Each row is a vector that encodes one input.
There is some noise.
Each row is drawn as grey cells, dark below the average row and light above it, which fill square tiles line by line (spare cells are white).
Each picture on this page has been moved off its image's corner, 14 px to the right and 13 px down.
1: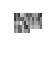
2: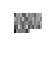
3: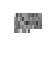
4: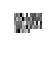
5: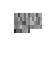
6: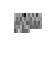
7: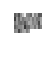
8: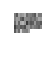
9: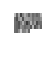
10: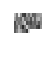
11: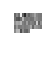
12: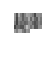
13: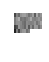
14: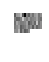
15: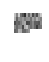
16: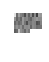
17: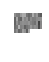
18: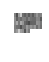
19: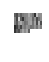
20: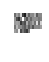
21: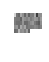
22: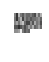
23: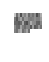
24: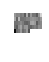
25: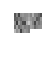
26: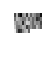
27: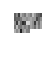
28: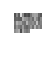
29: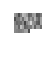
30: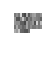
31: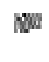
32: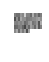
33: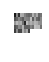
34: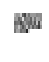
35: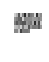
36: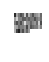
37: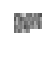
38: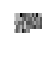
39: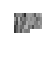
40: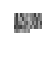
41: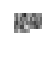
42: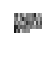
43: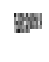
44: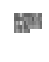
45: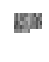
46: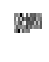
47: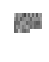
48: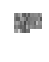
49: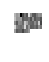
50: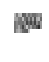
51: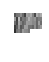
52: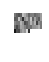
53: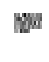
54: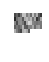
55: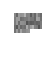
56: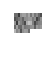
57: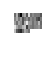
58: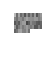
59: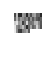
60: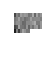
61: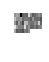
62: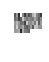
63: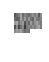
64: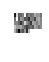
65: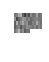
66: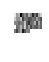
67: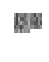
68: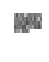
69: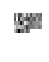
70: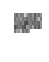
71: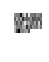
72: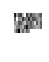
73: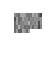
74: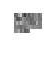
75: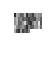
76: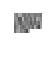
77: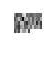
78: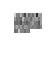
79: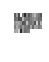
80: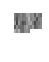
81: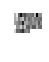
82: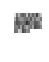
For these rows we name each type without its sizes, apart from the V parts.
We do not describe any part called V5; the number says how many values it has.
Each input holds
a label, together with either a point on a line, or a list of values of V5.
